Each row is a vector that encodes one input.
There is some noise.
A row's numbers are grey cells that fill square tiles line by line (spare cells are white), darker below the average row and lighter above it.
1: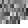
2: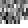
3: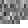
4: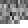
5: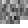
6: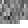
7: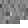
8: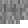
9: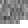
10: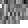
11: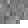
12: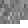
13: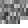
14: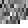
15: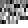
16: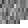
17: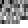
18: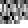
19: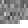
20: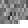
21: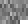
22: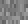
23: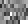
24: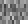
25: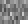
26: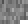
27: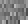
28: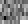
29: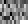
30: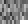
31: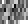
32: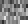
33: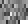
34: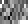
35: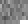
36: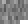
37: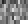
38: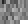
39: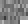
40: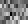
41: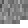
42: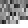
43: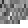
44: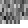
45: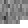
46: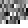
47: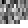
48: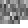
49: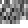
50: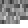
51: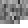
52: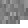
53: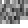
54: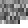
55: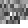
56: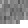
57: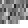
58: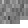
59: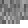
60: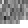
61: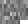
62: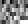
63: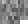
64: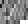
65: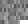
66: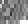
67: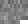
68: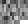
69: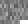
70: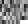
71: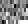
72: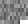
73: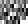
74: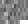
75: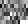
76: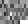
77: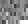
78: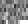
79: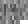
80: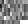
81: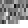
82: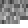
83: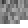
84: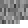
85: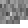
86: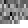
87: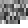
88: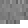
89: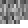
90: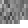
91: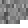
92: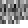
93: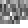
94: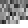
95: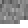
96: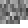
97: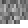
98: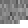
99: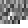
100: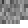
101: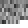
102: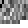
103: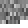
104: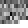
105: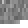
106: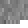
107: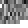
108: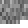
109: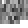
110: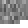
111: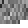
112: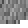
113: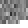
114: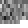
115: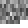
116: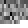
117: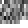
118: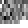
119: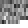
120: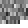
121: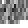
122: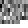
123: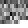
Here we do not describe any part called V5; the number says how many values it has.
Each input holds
a list of up to two items, each one of 6 labels and a value of V5.
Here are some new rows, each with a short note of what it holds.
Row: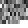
the empty list
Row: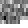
a list of one item
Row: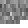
a list of two items
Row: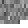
a list of one item
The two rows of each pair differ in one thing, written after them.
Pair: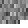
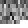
the label in item 2 of the list
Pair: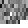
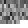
the value of V5 in item 2 of the list
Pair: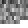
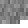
the label in item 2 of the list
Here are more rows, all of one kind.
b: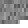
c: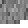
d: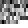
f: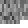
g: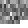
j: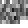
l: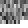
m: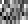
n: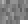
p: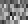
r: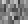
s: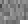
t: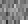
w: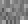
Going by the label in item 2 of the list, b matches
l, n and r.
